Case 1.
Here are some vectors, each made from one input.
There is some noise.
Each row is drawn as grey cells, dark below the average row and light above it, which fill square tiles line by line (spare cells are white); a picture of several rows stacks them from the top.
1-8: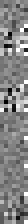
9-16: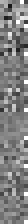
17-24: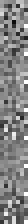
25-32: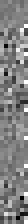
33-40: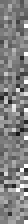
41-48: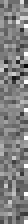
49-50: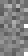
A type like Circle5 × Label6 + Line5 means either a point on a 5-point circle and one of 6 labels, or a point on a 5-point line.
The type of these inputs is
Line10.
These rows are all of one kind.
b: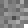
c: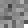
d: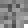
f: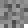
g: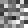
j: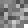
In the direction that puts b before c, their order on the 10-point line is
g, b, j, d, f, c.
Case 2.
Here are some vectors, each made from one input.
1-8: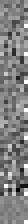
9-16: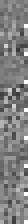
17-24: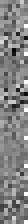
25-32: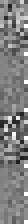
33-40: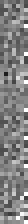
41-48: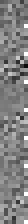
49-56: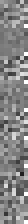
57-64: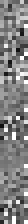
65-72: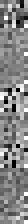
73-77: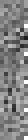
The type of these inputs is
Line9.
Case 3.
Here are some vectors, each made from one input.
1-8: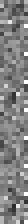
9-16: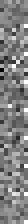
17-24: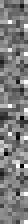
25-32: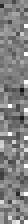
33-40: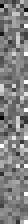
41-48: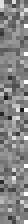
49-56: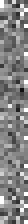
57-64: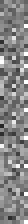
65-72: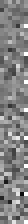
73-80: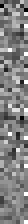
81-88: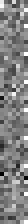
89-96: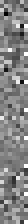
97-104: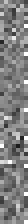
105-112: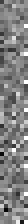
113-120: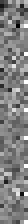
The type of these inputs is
Tree20.
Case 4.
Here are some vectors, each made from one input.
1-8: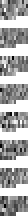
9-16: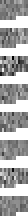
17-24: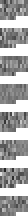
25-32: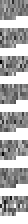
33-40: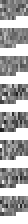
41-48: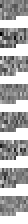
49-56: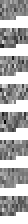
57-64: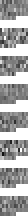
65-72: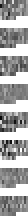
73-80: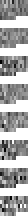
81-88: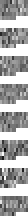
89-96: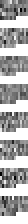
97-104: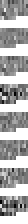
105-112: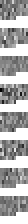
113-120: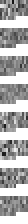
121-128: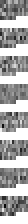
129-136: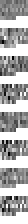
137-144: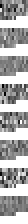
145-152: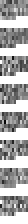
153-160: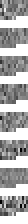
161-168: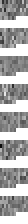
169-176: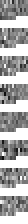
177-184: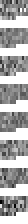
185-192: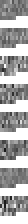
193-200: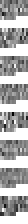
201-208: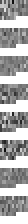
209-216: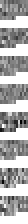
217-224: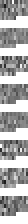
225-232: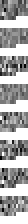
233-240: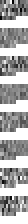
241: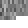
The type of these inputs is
Tree17.
